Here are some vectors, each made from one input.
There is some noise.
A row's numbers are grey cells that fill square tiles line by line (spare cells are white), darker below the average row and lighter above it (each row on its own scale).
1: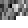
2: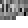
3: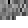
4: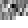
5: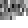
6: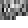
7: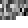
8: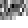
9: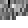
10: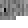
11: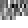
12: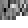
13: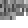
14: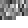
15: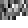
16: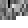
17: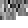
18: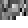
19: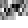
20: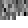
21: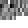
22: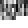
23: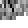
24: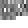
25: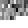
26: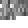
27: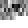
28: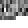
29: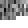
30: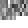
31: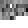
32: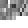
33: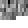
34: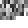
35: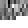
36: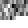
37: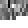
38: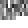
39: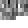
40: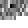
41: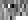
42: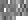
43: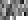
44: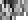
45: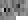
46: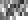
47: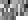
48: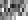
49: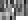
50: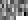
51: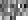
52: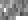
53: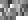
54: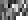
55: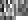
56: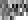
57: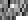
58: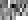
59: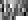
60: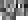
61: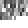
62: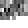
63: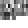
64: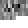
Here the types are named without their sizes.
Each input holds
a point on a line, together with either a fixed value, or three true/false values.
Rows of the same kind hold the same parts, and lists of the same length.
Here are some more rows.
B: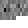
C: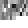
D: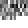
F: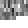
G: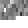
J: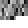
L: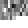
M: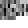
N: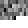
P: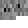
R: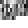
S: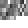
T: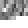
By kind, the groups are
B, M, P
C, D, F, G, J, L, N, R, S, T

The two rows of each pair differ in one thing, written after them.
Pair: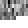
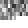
one of the three true/false values
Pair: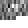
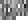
the place on the line
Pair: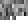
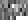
one of the three true/false values
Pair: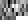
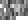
one of the three true/false values
